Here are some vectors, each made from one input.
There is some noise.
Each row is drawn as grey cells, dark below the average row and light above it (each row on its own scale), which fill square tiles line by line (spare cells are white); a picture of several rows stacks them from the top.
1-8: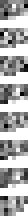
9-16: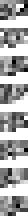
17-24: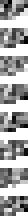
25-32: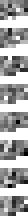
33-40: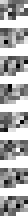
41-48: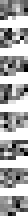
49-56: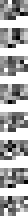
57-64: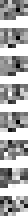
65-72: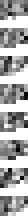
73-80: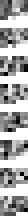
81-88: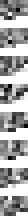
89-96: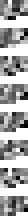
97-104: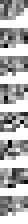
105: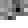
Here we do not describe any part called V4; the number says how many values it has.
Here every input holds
a point on a 5-point line and a true/false value, together with either a point on a 5-point line, or a value of V4.
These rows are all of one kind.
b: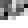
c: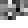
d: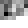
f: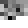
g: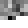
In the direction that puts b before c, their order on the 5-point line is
f, b, g, c, d.
